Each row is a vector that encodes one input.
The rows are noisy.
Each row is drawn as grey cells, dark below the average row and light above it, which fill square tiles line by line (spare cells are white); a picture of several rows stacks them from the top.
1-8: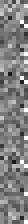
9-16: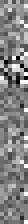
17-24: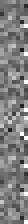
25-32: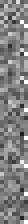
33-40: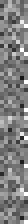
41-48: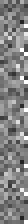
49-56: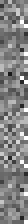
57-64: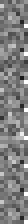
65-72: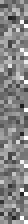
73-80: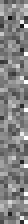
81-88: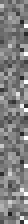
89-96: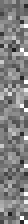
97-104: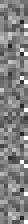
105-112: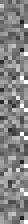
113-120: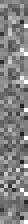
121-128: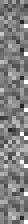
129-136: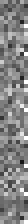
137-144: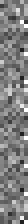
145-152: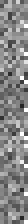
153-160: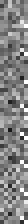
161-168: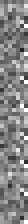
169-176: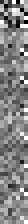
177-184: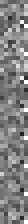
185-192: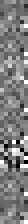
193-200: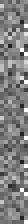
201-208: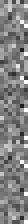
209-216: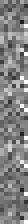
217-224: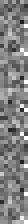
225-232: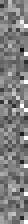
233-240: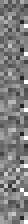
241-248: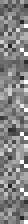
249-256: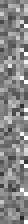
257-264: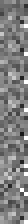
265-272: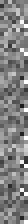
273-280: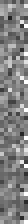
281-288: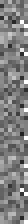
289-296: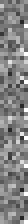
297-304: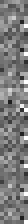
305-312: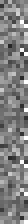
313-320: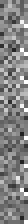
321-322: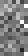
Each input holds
a list of up to two points on a 6-point circle.
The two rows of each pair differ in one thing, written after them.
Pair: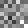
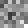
the place on the 6-point circle in item 2 of the list
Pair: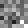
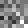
the place on the 6-point circle in item 2 of the list
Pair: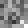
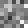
the place on the 6-point circle in item 1 of the list
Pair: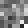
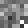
the place on the 6-point circle in item 2 of the list
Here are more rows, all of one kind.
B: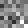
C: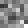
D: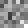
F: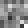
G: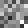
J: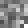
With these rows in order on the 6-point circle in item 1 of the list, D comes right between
B and G.
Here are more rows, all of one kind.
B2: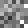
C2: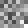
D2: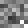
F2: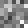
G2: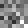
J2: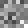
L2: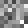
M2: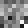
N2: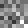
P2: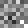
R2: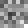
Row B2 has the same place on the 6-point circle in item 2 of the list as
D2 and P2.
